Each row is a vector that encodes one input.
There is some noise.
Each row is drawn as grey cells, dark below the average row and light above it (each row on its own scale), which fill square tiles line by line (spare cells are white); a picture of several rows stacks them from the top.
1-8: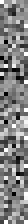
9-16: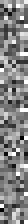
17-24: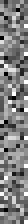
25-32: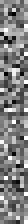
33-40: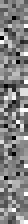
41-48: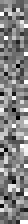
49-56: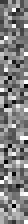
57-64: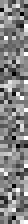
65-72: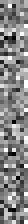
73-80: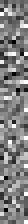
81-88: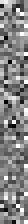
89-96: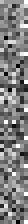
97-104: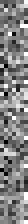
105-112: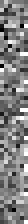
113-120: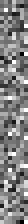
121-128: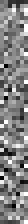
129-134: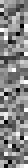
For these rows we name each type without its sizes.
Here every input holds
a label.
